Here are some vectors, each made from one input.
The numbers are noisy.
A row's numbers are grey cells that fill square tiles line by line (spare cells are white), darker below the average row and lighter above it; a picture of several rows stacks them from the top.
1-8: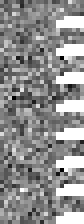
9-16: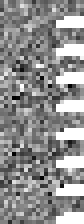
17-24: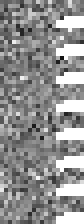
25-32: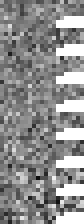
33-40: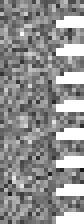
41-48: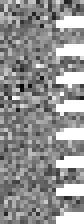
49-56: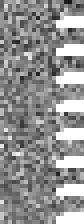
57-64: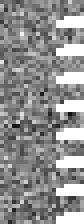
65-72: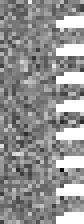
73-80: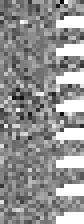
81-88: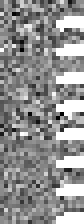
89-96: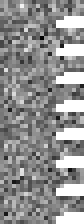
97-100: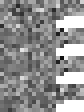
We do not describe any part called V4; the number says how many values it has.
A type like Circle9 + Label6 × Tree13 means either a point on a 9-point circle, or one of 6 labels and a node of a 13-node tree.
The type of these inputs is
Line6 + Line9 + V4.
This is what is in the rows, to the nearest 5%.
About 25% of them hold a point on a 6-point line. About 55% of them hold a point on a 9-point line. The rest hold a value of V4.
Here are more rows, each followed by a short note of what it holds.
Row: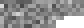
a point on a 9-point line
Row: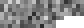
a value of V4
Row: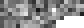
a point on a 6-point line
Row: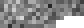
a value of V4
